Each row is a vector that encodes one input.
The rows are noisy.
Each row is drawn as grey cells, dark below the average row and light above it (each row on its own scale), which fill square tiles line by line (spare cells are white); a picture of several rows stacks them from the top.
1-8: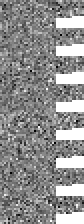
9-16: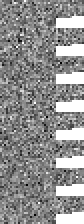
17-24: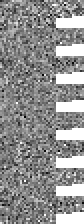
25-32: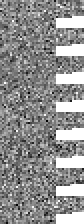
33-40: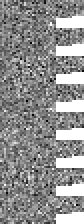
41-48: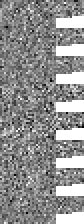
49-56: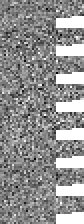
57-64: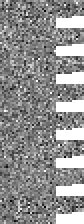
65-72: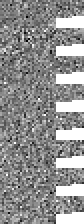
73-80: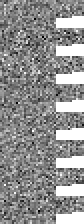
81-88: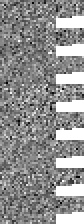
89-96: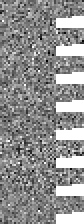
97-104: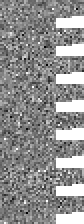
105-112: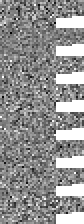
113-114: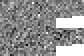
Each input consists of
a point on a 5-point line, together with either a point on a 9-point line, or three true/false values.
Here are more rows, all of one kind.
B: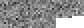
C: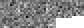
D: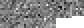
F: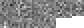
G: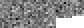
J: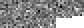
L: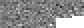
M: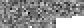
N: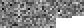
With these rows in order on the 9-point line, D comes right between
C and G.
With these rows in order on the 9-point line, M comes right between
B and G.
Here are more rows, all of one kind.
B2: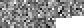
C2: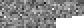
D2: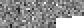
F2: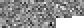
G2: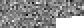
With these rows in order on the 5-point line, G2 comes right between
C2 and F2.
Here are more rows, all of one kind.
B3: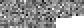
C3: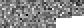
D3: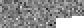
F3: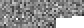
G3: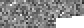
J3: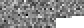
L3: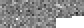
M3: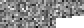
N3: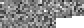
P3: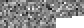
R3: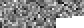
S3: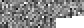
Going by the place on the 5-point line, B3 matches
C3, G3, P3 and S3.
